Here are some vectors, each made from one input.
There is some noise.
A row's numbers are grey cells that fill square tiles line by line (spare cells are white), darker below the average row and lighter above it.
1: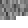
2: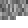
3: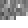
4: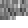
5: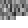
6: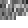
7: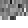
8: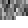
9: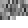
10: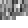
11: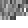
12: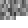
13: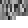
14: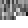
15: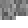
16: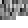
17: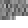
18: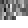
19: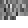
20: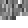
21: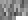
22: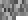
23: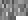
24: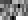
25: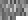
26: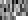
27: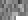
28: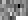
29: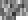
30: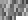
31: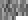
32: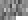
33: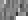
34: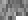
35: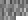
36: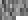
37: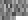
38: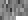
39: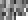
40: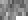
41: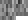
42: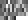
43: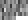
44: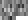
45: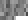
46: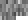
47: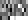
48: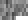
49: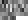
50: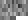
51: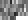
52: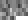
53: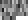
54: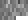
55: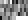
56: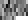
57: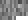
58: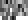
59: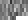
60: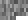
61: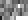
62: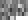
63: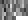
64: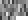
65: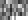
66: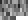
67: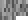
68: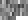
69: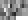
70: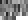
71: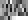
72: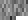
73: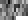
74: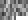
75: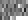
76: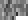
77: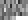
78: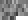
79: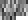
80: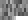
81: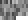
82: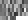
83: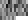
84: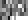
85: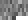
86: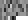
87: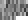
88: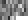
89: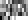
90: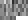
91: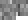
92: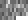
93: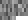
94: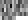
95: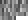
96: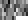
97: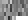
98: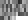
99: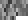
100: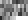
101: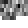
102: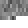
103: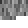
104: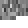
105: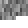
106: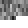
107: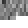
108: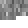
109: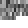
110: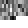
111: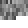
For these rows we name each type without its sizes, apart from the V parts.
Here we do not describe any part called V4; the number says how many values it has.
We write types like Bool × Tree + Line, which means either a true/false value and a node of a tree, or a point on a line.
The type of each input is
List(Line) × V4.
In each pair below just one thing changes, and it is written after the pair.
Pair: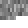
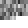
the place on the line in item 2 of the list
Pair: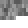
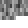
the place on the line in item 2 of the list
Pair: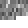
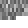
the value of V4
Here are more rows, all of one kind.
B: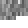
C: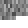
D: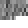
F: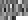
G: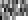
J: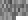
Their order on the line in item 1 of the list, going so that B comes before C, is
B, F, J, C, D, G.
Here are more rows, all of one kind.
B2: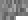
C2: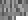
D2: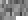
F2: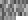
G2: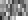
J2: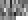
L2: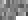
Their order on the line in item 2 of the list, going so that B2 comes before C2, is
L2, G2, F2, J2, D2, B2, C2.
